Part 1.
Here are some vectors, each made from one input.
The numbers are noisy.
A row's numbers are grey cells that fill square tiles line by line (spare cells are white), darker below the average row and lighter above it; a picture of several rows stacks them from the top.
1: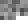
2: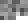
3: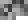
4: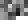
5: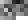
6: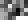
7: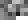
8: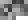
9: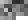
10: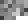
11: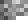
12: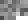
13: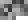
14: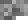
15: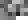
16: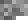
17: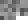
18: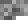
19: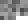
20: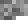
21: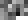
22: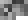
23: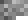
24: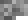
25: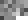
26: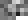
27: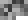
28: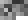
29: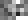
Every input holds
a point on a 4-point line.
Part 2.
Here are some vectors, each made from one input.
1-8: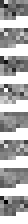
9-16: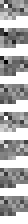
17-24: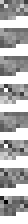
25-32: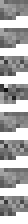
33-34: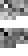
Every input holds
a point on a 6-point line.
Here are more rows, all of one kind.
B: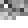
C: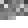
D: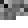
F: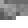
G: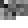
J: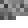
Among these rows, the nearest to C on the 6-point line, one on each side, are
B and F.
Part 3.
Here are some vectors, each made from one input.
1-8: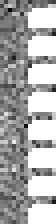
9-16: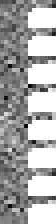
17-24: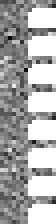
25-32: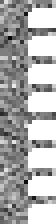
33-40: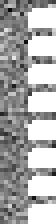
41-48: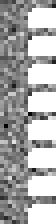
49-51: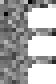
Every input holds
a point on an 8-point circle.
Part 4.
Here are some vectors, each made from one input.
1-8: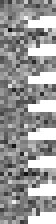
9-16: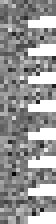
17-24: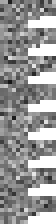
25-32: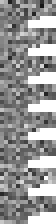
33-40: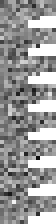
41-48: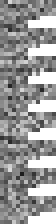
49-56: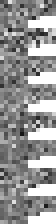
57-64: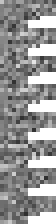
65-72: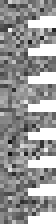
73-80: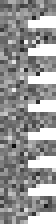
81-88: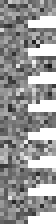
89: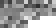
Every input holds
four true/false values.
